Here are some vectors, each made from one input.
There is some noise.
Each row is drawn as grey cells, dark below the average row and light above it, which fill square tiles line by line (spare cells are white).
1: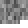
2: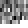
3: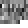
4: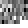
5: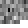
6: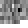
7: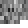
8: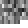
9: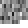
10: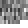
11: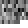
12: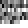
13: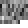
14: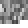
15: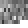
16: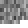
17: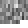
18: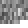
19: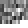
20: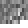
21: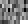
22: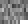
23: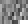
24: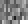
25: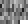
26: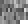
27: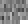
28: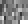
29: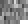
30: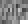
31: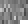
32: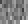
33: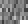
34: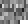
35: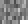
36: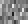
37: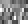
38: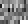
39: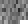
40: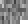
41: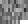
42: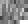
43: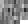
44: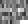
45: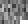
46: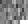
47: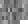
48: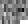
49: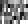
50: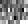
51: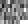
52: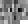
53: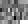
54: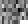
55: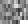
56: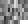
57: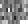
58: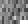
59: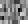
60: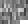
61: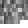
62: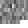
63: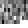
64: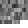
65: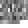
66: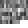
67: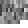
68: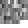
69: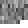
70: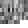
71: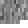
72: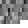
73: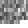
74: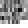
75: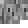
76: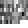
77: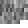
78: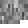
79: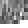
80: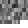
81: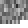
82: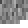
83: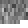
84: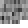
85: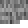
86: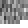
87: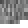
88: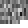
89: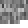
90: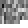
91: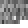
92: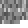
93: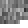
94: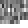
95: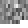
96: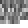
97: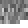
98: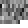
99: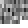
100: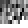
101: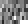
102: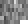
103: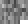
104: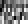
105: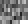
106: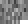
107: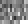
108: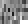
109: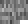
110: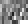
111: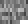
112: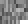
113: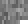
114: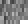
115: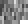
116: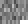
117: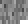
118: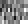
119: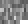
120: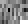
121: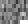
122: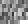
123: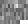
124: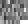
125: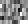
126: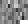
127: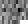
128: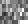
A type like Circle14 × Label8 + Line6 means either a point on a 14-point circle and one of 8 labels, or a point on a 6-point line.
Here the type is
Line6 + Line11.
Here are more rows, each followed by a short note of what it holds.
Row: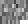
a point on an 11-point line
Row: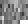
a point on a 6-point line
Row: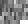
a point on a 6-point line
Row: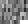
a point on an 11-point line
